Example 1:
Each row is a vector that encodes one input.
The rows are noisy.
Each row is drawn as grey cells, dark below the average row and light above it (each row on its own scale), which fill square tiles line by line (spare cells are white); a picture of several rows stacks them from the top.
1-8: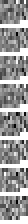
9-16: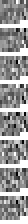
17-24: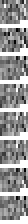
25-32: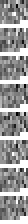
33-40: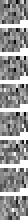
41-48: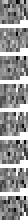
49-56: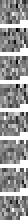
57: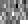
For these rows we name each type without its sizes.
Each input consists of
a point on a line.
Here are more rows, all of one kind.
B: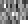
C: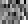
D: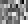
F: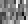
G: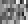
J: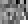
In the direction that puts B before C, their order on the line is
F, G, D, B, J, C.
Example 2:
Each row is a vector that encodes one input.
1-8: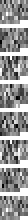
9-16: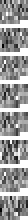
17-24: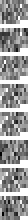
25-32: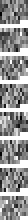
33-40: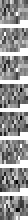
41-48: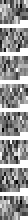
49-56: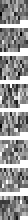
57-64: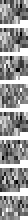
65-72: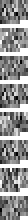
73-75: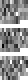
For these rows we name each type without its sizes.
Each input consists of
four true/false values.
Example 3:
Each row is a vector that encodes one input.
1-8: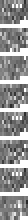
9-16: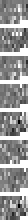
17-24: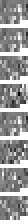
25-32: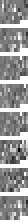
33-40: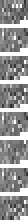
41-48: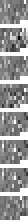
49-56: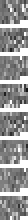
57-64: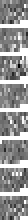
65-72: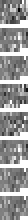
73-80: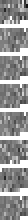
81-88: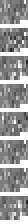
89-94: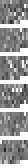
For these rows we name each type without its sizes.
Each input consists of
a label.
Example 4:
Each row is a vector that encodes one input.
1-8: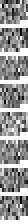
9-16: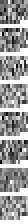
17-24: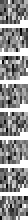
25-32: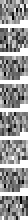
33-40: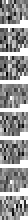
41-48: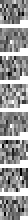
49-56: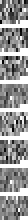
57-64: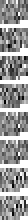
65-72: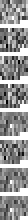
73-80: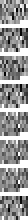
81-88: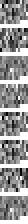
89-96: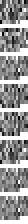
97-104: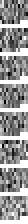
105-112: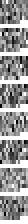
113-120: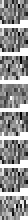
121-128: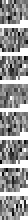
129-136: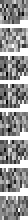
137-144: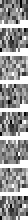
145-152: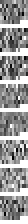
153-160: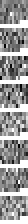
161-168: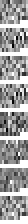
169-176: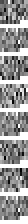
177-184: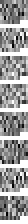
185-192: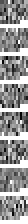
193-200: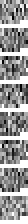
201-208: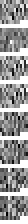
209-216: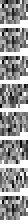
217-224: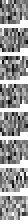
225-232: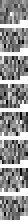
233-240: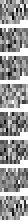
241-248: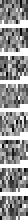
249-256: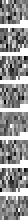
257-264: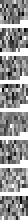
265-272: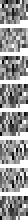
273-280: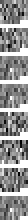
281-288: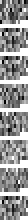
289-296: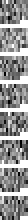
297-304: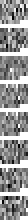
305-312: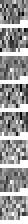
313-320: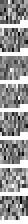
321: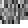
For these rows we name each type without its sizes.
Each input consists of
a label.
